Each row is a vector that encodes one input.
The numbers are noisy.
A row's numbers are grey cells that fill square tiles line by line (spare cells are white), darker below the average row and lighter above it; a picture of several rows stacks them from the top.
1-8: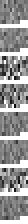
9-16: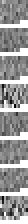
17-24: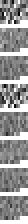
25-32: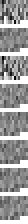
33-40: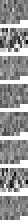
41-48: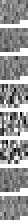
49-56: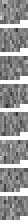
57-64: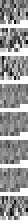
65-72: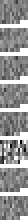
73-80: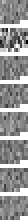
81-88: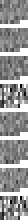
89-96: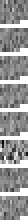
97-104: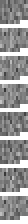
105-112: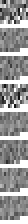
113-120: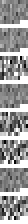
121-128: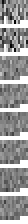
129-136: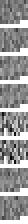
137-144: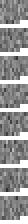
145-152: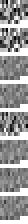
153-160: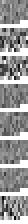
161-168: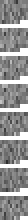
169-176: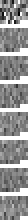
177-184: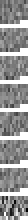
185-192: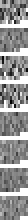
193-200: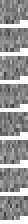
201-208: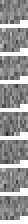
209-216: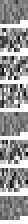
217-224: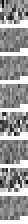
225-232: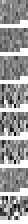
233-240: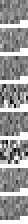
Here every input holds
either four true/false values, or a list of up to two points on a 4-point line.
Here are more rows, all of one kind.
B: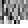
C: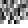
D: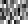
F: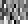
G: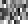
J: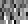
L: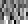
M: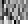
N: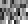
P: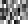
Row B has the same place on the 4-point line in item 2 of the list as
F, G, M and P.
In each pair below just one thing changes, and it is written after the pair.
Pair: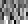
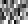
the place on the 4-point line in item 1 of the list
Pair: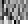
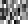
the place on the 4-point line in item 1 of the list
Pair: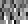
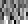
the place on the 4-point line in item 2 of the list
